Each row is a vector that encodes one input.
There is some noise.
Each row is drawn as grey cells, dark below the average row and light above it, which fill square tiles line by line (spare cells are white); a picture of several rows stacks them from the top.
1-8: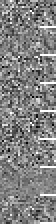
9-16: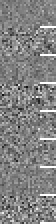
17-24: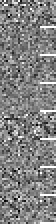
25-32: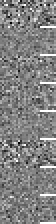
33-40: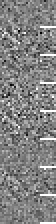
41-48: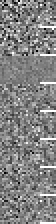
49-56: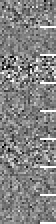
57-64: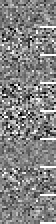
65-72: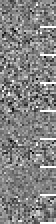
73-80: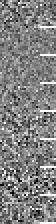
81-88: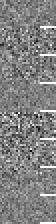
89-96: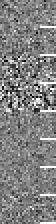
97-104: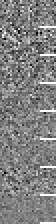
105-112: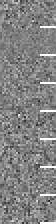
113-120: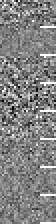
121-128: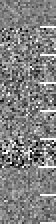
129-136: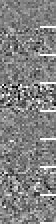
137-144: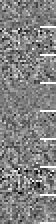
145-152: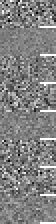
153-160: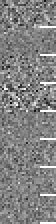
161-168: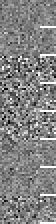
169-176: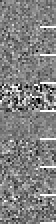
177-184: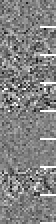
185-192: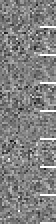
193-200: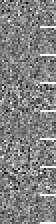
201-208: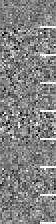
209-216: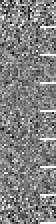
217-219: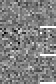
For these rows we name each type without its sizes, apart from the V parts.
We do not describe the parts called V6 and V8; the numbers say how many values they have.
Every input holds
either a point on each of two circles, a node of a tree and a value of V6, or a value of V8.
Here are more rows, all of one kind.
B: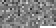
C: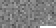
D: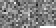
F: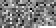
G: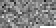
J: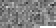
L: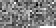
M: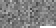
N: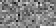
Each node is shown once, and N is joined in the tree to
D and M.
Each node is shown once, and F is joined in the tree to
C.
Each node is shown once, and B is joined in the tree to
D and J.
